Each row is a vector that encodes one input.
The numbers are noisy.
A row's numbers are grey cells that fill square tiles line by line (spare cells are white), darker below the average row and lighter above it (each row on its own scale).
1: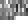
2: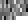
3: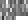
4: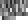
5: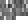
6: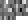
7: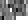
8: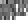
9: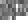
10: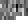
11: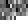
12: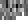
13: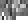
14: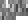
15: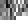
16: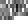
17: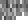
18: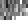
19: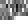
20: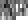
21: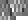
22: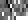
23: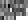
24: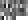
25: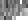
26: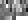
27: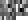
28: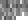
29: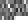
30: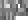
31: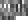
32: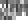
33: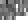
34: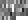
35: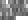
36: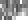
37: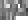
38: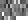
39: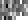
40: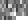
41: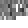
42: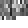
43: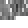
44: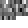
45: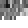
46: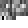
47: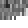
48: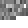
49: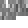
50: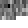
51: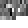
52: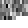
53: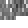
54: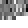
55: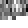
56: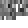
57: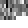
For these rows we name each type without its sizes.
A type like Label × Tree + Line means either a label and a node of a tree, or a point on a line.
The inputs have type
Bool × Label.
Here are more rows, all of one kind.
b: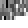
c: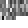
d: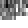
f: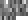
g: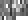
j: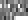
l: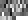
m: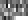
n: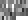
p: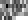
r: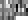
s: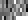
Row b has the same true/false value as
c, d, f and p.
